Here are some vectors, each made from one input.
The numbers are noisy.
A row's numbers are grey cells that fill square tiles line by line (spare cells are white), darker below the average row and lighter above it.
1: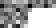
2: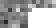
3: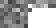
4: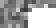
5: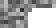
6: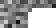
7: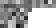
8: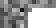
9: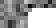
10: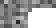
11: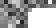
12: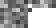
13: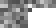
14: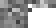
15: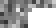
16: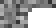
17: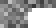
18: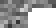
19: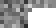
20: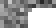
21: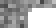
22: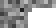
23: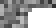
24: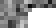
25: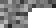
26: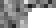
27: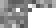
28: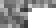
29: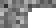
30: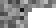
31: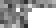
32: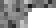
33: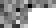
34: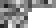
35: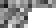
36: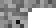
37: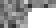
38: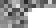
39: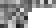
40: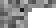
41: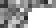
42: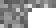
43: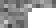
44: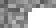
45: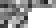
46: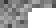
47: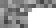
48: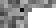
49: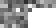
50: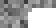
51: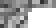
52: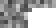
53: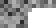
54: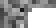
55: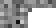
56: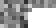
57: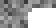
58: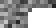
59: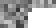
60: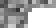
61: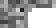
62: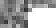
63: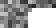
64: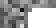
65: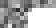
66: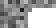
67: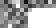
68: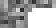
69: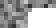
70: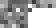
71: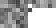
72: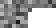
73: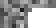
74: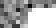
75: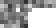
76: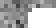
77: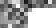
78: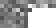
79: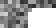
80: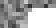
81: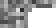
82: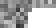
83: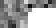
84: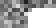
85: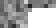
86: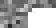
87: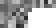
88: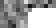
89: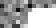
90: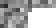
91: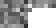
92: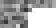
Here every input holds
a node of an 8-node tree, together with a list of up to two points on an 8-point line.
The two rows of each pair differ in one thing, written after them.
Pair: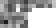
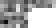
the place on the 8-point line in item 2 of the list
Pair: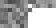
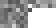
the place on the 8-point line in item 2 of the list
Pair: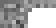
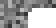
the node of the tree
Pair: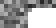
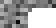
the place on the 8-point line in item 1 of the list
